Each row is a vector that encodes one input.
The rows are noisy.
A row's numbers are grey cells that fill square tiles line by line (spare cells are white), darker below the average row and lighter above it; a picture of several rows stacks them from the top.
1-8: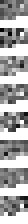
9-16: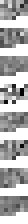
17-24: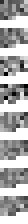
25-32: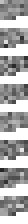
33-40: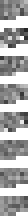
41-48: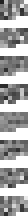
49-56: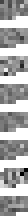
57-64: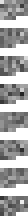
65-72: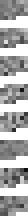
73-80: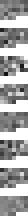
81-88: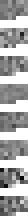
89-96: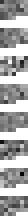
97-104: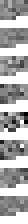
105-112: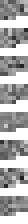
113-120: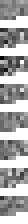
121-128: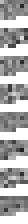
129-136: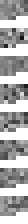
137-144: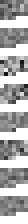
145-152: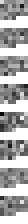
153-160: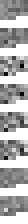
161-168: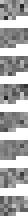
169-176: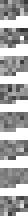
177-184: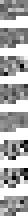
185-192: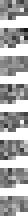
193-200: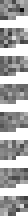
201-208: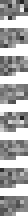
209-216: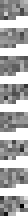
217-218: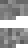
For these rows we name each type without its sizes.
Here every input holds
four true/false values, together with either a point on a circle, or a fixed value.
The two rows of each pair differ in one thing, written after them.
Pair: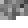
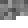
one of the four true/false values
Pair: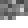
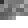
one of the four true/false values
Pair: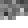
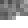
one of the four true/false values
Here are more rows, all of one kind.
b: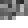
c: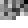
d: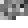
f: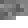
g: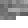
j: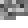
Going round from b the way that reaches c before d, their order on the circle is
b, c, d, g, f, j.
